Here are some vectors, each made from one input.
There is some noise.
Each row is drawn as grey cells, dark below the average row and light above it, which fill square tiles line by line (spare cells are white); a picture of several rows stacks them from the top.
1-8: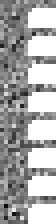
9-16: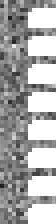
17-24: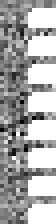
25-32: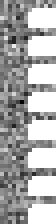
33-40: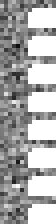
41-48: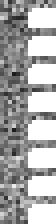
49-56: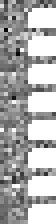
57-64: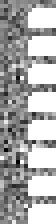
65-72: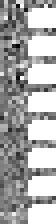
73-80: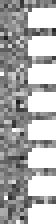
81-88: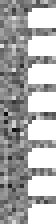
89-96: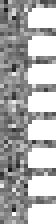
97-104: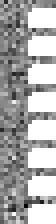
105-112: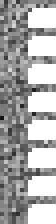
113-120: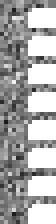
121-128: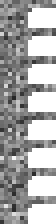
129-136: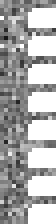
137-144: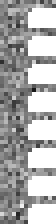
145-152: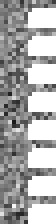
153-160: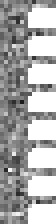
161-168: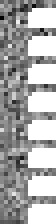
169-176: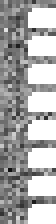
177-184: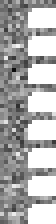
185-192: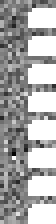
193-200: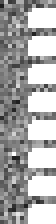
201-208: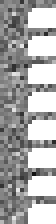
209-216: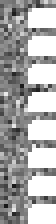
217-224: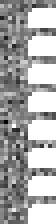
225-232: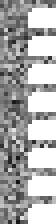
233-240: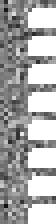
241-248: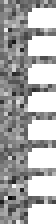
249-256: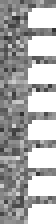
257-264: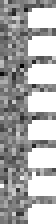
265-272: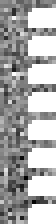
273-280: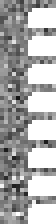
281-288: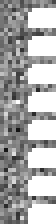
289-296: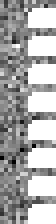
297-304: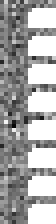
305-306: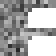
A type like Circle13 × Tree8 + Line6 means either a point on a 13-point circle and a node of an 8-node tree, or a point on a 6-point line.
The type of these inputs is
Bool × (Line5 + Line10).
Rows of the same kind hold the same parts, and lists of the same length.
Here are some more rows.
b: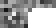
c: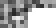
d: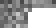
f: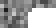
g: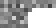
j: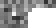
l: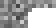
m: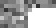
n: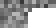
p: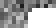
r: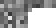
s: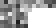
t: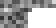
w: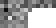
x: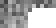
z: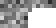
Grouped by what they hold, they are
b, d, f, j, n, p, r, w
c, g, l, m, s, t, x, z

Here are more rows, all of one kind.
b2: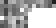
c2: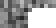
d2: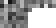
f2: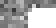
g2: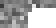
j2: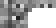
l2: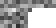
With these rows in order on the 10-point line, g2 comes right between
f2 and l2.
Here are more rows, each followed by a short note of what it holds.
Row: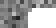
a point on a 5-point line and a true/false value
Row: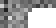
a point on a 5-point line and a true/false value
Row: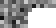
a point on a 5-point line and a true/false value
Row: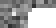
a point on a 5-point line and a true/false value
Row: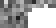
a point on a 10-point line and a true/false value
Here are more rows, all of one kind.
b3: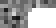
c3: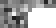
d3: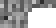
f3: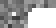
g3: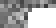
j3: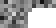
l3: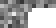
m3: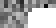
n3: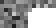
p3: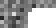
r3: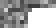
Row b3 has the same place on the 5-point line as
d3 and n3.
